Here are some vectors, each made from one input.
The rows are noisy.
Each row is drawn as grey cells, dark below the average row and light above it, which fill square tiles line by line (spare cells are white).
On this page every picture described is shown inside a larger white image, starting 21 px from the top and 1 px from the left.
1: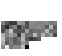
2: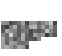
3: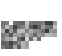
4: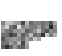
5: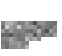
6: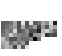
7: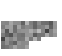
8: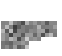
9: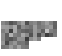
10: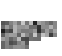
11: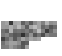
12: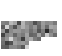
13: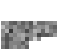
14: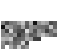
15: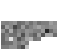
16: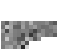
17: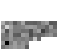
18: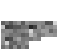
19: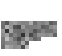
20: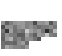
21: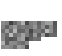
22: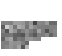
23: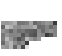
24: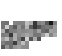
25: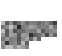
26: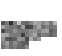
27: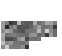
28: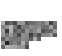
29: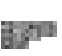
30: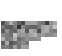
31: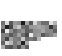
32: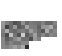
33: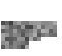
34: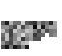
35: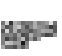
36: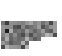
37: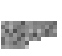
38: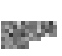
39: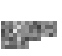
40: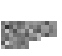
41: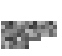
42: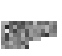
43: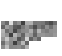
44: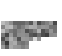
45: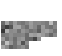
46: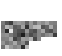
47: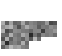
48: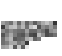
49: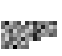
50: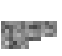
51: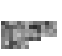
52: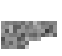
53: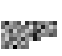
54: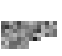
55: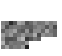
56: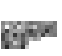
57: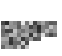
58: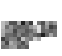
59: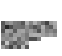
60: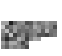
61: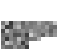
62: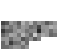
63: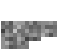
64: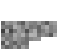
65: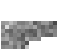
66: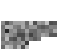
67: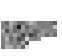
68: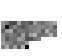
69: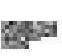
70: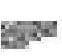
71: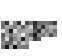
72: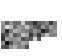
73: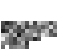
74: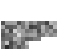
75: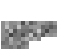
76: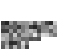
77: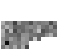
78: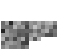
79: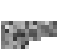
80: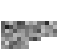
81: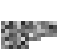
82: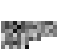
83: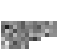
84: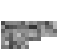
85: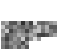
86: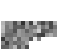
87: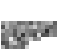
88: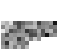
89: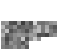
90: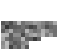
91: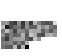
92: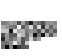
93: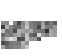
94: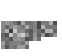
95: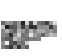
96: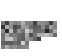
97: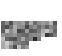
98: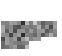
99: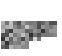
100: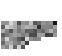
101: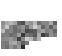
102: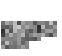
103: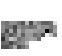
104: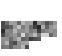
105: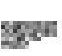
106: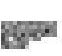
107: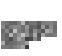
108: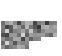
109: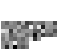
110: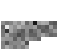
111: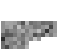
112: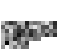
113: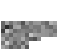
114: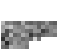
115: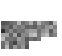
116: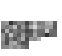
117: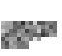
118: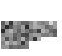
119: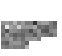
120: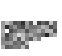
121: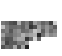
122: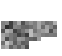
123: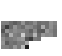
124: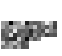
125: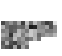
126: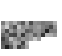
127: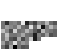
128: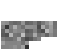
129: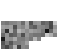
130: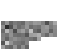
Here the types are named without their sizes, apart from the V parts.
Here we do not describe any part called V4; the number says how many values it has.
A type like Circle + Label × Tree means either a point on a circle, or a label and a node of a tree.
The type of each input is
List(Bool × V4 + Line × Line).
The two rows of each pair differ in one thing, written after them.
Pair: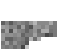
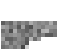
the true/false value in item 2 of the list
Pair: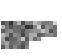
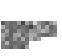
the true/false value in item 2 of the list
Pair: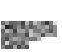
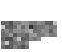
the true/false value in item 1 of the list
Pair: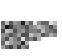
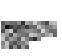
the value of V4 in item 2 of the list
